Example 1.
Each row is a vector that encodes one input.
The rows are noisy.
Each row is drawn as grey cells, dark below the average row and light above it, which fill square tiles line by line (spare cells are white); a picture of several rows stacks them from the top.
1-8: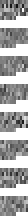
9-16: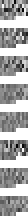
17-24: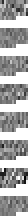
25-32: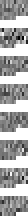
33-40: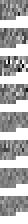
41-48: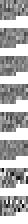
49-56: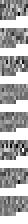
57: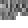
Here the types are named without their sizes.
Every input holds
a point on a line.
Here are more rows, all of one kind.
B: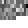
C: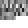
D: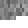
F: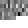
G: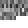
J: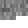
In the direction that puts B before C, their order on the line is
B, J, C, F, D, G.
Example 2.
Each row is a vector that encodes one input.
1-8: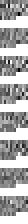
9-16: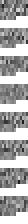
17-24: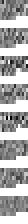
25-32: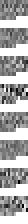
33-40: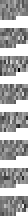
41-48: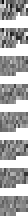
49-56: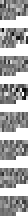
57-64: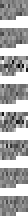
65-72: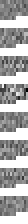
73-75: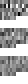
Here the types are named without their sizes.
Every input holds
a point on a line.
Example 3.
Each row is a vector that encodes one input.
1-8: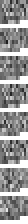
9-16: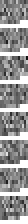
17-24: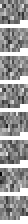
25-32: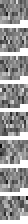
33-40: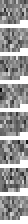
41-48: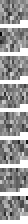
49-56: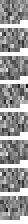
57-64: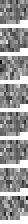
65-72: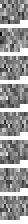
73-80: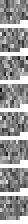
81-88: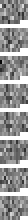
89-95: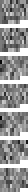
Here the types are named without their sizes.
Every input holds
a point on a circle.
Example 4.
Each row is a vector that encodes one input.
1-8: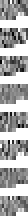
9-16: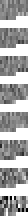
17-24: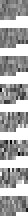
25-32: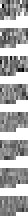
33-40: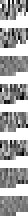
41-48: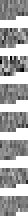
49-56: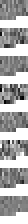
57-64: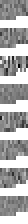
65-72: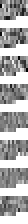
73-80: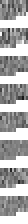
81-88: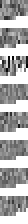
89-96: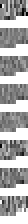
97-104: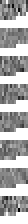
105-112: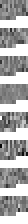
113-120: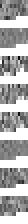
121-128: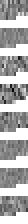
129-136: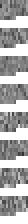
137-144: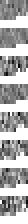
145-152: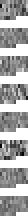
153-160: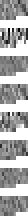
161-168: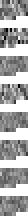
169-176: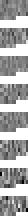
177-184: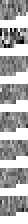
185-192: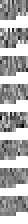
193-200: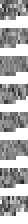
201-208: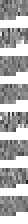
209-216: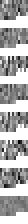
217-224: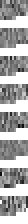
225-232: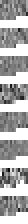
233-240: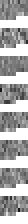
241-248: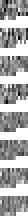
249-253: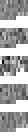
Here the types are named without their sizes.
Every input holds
a point on a line.
